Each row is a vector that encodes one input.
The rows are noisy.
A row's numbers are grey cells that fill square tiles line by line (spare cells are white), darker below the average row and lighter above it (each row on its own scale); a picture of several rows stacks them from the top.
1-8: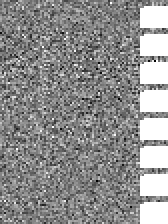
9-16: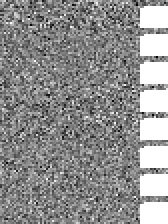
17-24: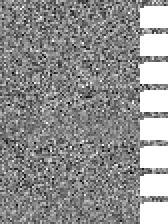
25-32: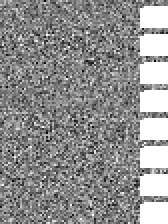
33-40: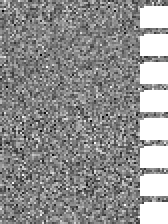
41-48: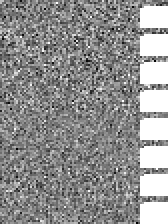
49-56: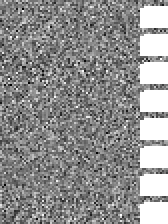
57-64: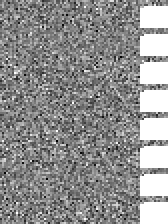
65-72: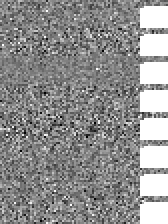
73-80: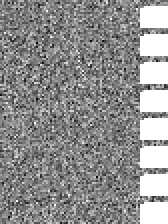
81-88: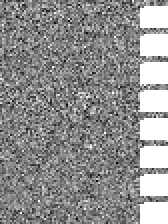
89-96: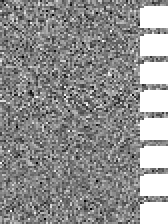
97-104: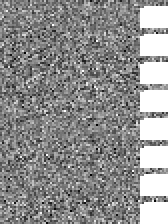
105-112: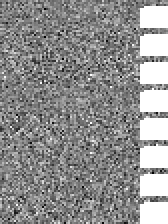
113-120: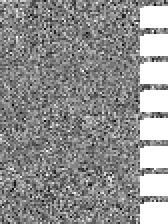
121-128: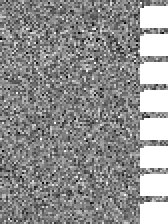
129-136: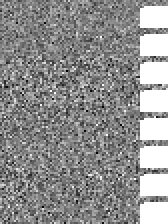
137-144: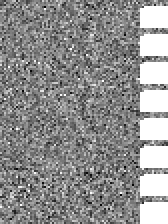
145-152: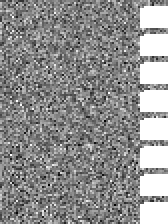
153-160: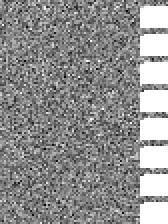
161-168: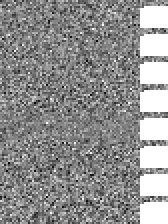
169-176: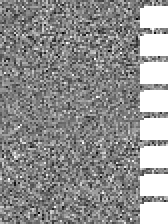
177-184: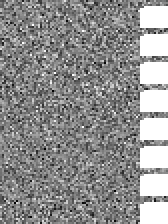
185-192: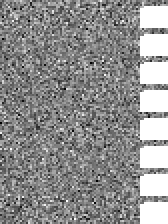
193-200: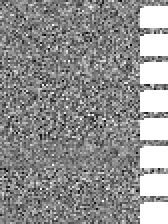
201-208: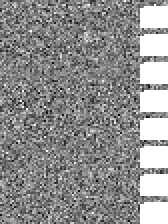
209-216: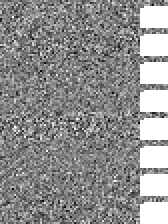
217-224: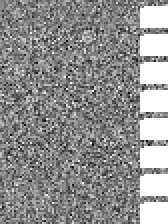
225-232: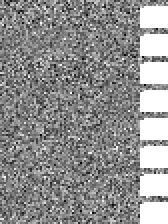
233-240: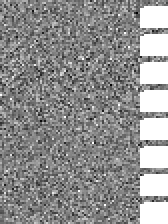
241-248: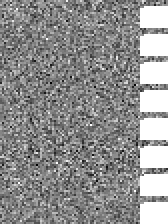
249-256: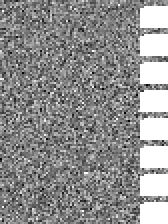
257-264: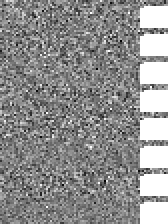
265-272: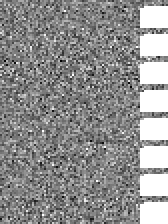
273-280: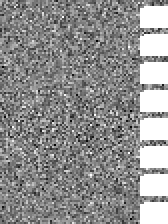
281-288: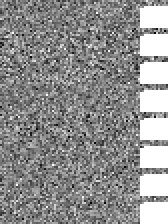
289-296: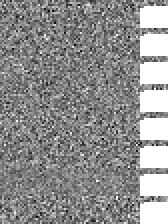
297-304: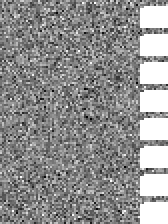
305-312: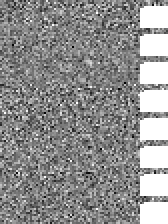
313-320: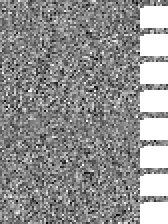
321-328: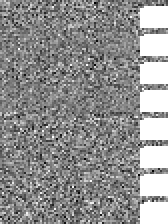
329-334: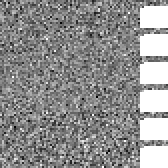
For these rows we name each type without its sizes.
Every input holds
either a point on a circle, or a fixed value.
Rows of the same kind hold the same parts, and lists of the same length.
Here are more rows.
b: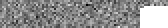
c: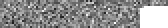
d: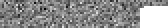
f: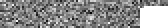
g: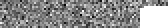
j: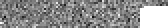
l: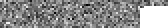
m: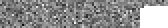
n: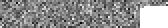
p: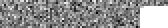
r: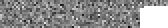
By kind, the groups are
b, c, d, f, l, m, n, p, r
g, j

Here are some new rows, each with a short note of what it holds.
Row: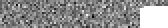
a fixed value
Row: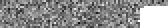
a point on a circle
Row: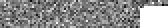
a point on a circle
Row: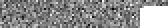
a fixed value
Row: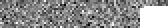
a fixed value
